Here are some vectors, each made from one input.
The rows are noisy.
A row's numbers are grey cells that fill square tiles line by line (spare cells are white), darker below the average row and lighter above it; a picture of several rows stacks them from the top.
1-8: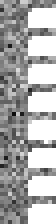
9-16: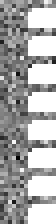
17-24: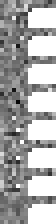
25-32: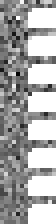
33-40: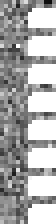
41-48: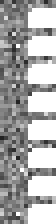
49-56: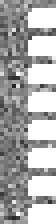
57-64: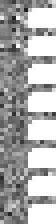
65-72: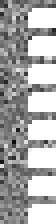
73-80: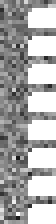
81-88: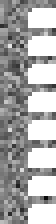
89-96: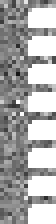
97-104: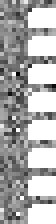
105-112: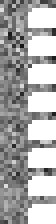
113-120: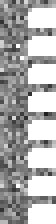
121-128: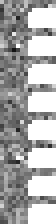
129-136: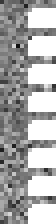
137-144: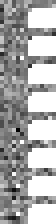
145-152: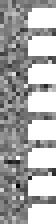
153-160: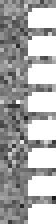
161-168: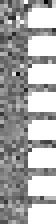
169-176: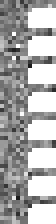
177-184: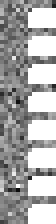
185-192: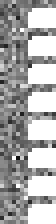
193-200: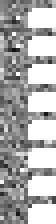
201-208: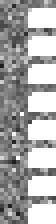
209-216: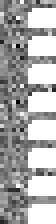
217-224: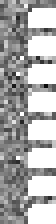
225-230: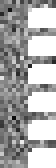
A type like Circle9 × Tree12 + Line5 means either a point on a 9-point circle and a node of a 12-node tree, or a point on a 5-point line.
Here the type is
Line7 × List3(Line5).
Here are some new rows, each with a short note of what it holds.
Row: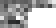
a point on a 7-point line, together with the empty list
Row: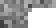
a point on a 7-point line, together with a list of one item
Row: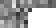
a point on a 7-point line, together with a list of two items
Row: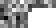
a point on a 7-point line, together with a list of two items
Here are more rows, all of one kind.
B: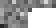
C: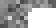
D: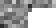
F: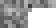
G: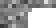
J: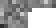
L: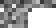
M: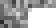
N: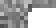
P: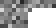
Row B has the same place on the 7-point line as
J and N.
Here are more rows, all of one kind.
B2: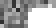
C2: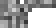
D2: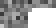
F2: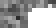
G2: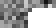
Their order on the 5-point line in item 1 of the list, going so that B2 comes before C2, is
F2, D2, B2, C2, G2.
